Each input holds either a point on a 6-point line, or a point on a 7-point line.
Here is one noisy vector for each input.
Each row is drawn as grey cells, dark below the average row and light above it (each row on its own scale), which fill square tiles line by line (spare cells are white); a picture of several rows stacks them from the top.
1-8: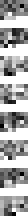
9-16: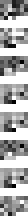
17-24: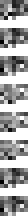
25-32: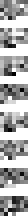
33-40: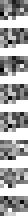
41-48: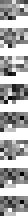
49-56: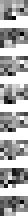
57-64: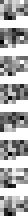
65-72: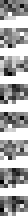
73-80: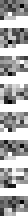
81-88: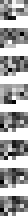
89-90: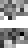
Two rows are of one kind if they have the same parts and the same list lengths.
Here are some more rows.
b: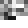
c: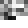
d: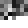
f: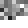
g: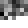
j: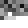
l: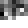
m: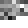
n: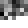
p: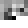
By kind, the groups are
b, c, f, m, p
d, g, j, l, n

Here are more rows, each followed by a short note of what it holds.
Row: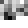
a point on a 6-point line
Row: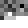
a point on a 7-point line
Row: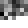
a point on a 7-point line
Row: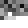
a point on a 7-point line
